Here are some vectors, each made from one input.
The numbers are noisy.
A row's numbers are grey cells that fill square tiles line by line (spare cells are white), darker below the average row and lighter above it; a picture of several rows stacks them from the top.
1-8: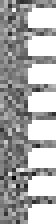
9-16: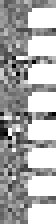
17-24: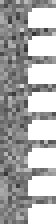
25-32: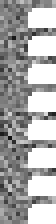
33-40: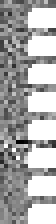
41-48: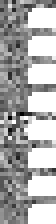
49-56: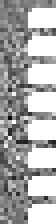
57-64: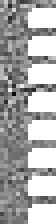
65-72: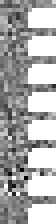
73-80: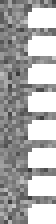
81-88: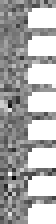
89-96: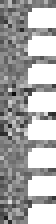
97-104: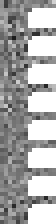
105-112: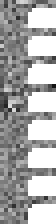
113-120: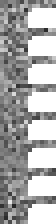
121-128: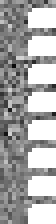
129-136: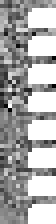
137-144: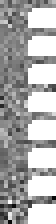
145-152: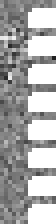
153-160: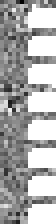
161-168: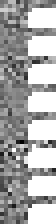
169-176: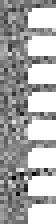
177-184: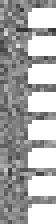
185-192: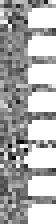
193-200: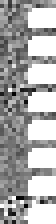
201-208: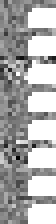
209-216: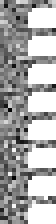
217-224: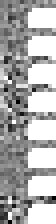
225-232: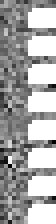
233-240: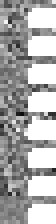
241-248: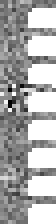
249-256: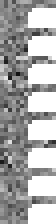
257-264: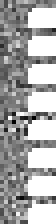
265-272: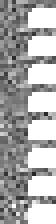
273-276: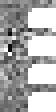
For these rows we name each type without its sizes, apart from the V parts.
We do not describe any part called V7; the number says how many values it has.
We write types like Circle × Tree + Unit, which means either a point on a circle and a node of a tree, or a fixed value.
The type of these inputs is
List(Line × V7).
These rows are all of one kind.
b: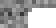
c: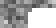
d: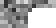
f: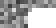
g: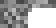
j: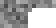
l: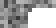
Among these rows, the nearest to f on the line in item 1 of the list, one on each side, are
c and d.
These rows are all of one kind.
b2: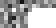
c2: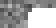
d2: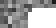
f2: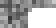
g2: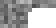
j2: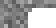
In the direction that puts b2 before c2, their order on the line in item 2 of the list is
g2, d2, f2, b2, c2, j2.
